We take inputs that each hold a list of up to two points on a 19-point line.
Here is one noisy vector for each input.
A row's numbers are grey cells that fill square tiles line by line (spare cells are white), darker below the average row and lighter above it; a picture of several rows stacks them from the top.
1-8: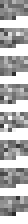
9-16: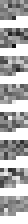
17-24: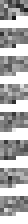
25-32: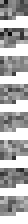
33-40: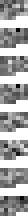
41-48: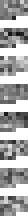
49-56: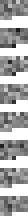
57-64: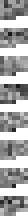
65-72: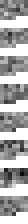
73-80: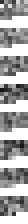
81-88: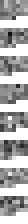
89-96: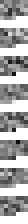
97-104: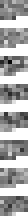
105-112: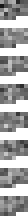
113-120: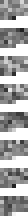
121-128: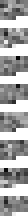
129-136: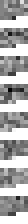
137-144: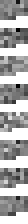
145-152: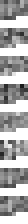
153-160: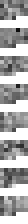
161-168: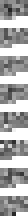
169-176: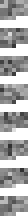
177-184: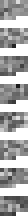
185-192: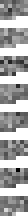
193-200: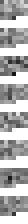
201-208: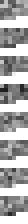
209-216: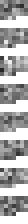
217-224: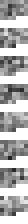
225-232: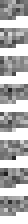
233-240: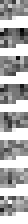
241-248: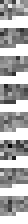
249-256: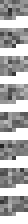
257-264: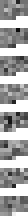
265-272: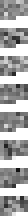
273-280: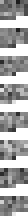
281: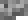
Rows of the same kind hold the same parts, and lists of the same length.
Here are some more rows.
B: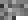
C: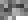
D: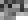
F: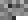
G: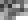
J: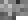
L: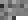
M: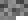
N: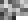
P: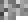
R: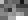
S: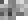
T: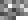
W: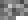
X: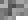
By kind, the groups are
B, C, F, L, N, P, S, X
D, G
J, M, R, T, W

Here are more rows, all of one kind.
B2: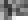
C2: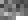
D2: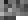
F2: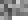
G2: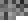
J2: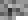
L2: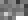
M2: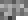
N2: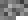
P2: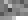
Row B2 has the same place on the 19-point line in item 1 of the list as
F2 and J2.
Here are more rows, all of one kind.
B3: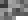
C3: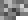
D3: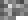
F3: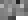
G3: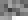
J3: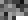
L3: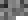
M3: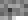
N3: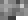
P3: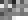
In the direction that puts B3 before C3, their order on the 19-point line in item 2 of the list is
L3, B3, P3, G3, M3, D3, F3, C3, N3, J3.
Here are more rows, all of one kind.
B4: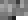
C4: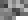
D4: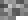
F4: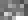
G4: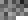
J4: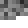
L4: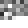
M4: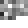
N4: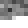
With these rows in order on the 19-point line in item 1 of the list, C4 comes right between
D4 and J4.
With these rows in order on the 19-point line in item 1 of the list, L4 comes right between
F4 and N4.
